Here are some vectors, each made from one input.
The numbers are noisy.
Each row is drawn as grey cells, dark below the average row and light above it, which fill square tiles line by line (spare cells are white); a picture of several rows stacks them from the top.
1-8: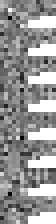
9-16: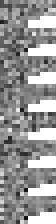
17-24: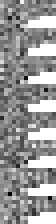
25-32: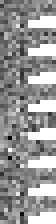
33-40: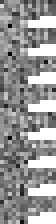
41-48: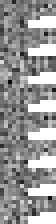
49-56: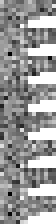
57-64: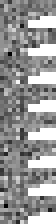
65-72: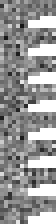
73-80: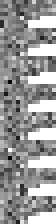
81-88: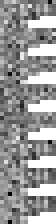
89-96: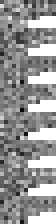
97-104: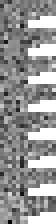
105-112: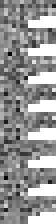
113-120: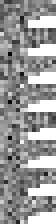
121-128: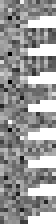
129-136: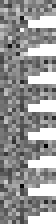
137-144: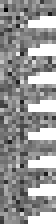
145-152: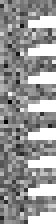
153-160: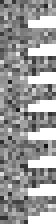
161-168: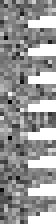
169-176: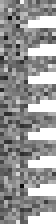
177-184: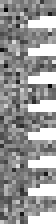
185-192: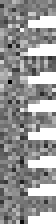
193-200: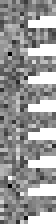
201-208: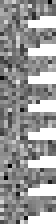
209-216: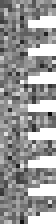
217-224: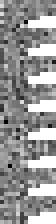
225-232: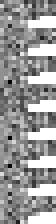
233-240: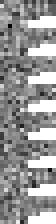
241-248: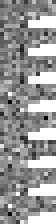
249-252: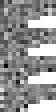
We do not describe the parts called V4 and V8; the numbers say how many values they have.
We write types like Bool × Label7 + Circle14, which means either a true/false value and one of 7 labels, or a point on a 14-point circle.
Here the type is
(Bool × Circle6 + Unit) × Line6 × V4 + Line5 + V8.
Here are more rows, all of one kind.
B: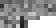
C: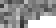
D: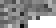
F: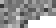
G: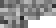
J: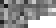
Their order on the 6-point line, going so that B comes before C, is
B, G, C, D, F, J.
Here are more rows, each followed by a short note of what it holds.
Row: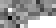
a value of V8
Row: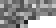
a value of V8
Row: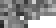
a point on a 6-point line and a value of V4
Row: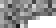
a value of V8
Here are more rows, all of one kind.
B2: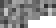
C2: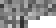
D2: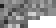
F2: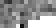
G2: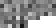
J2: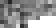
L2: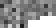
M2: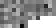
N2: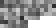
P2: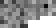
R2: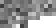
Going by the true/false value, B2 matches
J2, N2 and P2.
